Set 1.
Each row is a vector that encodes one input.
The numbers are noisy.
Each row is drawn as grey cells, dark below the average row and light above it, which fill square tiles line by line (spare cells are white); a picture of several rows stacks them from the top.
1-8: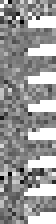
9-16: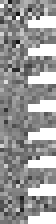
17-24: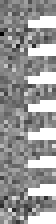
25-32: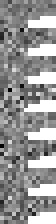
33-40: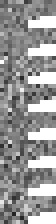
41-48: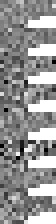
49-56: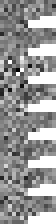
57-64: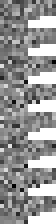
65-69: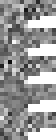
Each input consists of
a list of up to two items, each a point on a 3-point line and a point on a 4-point line.
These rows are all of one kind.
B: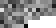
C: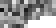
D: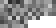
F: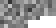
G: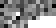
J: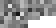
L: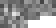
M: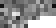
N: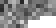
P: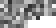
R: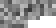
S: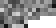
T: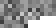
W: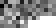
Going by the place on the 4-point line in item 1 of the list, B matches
G, R, S and W.
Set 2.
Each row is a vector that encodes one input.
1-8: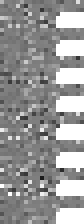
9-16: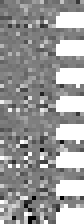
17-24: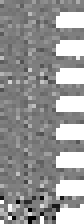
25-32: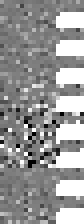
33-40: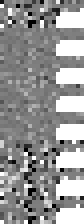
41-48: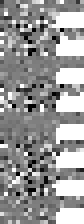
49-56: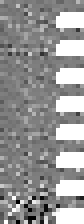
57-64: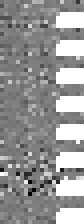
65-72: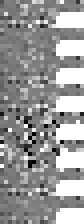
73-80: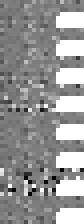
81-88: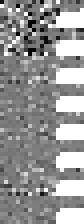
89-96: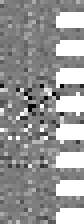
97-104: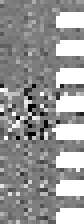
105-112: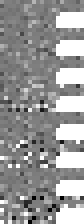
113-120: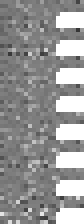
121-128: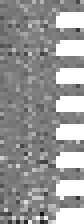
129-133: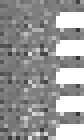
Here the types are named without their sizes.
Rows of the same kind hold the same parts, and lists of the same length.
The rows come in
3 kinds.
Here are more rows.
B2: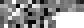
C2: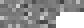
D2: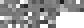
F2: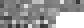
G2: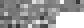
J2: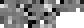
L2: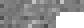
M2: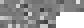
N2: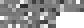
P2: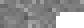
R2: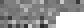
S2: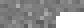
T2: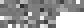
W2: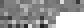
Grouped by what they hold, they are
B2
C2, D2, F2, G2, L2, M2, N2, P2, R2, S2, T2, W2
J2

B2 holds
a fixed value.
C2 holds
four true/false values.
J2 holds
a node of a tree.
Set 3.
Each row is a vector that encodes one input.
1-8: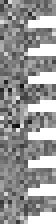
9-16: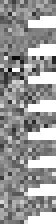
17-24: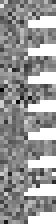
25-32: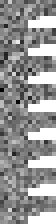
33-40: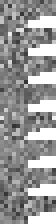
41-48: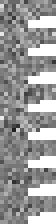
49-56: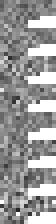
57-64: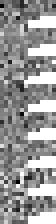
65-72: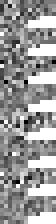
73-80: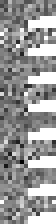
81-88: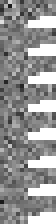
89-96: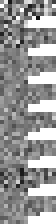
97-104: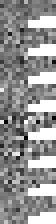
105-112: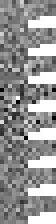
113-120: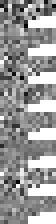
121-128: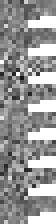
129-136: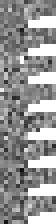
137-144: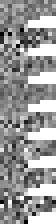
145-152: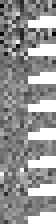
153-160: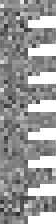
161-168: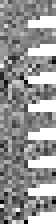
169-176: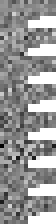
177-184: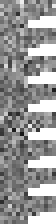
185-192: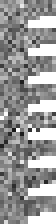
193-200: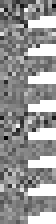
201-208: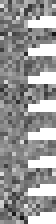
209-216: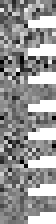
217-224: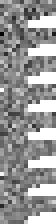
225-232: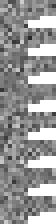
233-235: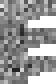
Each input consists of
a list of up to two items, each a point on each of two 3-point lines.
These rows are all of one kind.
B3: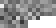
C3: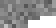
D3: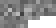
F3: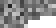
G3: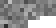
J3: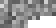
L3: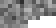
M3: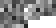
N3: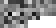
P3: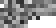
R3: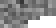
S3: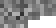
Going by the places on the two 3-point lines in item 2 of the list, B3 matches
C3 and P3.
